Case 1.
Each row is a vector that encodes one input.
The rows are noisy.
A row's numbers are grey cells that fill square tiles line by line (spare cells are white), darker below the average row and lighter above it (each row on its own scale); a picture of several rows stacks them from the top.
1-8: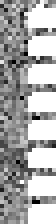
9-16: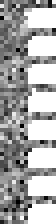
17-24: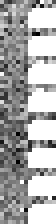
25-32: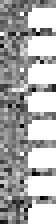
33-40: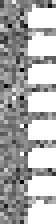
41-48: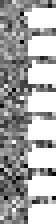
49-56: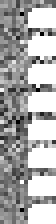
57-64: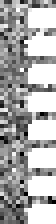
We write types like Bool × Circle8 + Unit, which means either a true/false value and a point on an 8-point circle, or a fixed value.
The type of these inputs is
Label8.
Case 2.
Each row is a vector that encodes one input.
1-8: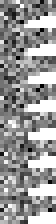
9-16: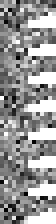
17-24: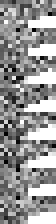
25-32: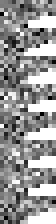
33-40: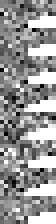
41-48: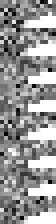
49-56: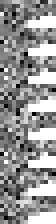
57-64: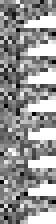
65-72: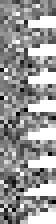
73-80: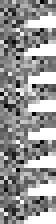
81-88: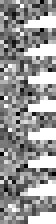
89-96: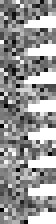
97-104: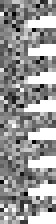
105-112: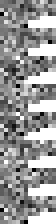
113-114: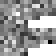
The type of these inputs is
Line13.
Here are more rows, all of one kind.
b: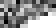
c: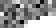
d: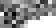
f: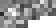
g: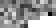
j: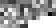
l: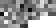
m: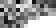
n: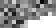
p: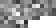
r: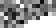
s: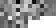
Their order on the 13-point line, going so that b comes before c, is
l, g, j, f, p, s, m, b, n, d, c, r.
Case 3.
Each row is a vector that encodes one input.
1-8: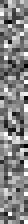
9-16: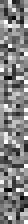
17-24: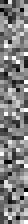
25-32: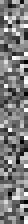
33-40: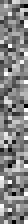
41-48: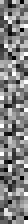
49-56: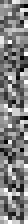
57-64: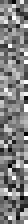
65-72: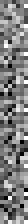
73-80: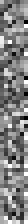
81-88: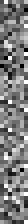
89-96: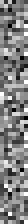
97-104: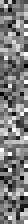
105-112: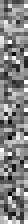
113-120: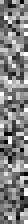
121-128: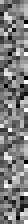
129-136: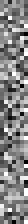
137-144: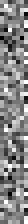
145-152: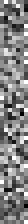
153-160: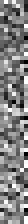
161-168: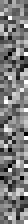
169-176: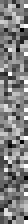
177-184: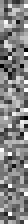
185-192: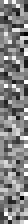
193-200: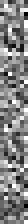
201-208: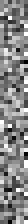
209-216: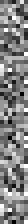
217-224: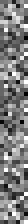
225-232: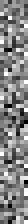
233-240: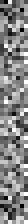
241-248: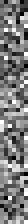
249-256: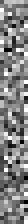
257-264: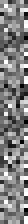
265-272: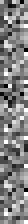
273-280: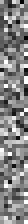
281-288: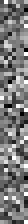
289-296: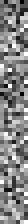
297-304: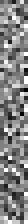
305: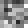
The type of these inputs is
Circle17.
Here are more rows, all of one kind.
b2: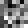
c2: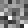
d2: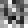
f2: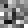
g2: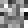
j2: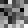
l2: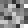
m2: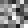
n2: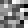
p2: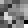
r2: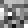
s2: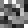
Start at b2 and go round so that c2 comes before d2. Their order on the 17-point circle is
b2, s2, c2, f2, r2, n2, g2, m2, l2, d2, j2, p2.
